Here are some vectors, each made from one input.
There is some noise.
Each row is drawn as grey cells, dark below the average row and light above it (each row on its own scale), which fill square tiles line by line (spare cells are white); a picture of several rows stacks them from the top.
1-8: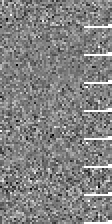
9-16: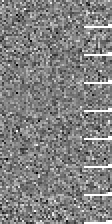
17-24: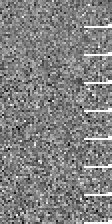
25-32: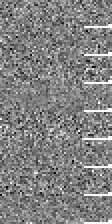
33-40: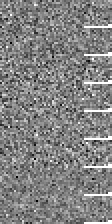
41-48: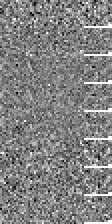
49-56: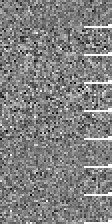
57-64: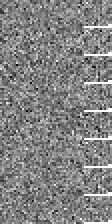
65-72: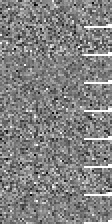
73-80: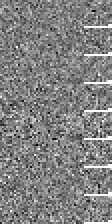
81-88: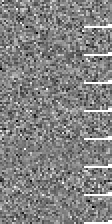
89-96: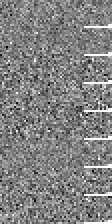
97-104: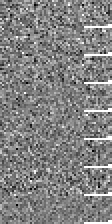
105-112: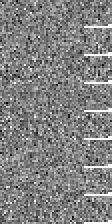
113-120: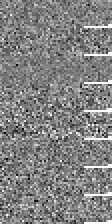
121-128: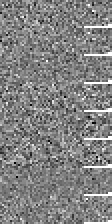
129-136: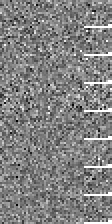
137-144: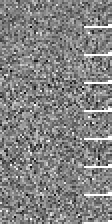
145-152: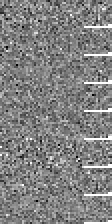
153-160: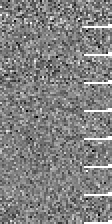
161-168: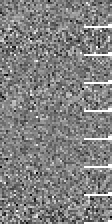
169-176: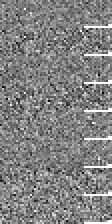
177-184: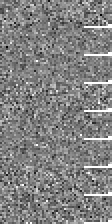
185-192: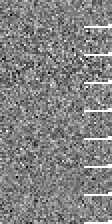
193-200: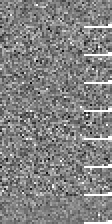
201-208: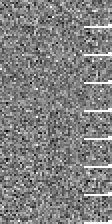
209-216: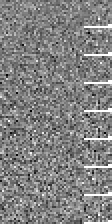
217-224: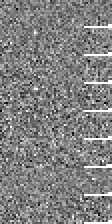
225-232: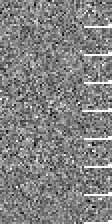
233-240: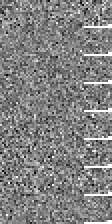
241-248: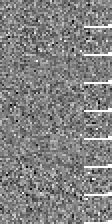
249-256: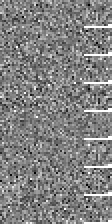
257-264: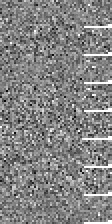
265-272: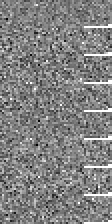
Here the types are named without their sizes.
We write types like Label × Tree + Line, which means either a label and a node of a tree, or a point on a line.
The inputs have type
List(Line).
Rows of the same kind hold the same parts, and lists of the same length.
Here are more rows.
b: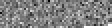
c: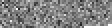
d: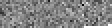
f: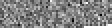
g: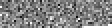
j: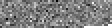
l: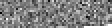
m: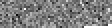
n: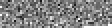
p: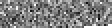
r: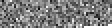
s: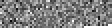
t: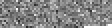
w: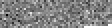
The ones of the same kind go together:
b, c, d, f, l, t
g, n
j, m, p, r, s, w

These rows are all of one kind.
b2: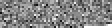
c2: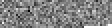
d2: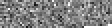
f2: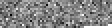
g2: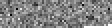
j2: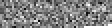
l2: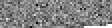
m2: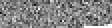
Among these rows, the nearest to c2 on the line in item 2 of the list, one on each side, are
d2 and l2.
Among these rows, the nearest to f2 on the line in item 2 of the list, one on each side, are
d2 and g2.
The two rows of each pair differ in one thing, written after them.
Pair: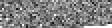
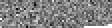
the place on the line in item 2 of the list
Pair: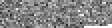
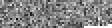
the place on the line in item 1 of the list
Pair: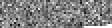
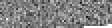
the place on the line in item 1 of the list
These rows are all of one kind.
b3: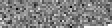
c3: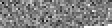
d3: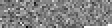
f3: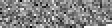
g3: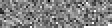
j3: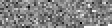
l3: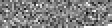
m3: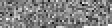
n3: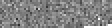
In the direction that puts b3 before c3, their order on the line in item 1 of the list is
n3, l3, g3, m3, b3, d3, f3, j3, c3.
